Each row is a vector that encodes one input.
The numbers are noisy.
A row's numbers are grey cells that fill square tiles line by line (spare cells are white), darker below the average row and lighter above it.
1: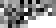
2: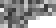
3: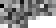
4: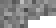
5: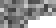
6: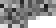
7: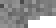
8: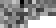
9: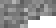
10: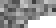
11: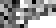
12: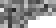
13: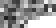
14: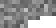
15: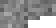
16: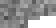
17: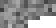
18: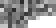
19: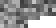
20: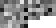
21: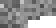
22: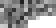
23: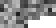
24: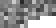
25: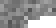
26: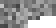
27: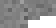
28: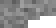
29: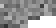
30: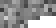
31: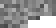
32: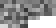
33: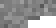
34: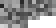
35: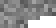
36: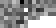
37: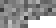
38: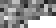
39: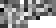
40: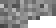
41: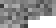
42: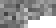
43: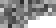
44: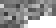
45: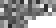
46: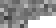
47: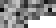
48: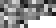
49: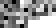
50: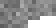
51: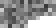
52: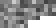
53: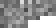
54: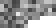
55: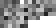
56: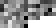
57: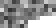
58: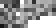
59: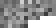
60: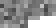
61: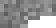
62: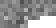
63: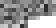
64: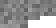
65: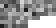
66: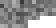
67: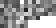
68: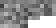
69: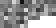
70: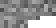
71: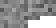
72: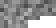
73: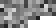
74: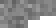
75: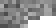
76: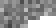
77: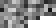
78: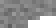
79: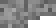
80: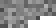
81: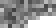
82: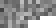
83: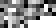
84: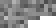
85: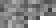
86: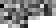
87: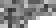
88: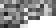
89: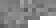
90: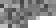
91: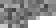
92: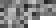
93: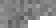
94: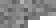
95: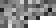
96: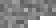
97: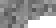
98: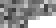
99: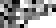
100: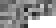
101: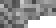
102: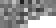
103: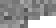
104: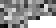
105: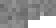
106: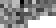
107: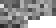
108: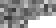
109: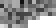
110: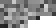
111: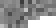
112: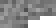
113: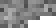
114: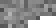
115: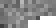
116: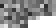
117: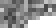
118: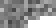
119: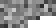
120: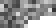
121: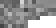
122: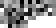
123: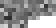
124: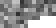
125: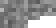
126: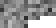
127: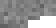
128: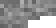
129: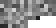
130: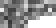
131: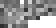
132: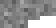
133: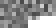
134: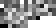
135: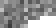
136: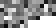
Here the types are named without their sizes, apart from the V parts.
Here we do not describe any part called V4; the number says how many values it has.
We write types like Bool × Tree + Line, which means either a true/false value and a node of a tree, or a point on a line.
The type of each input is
List(Bool × V4).
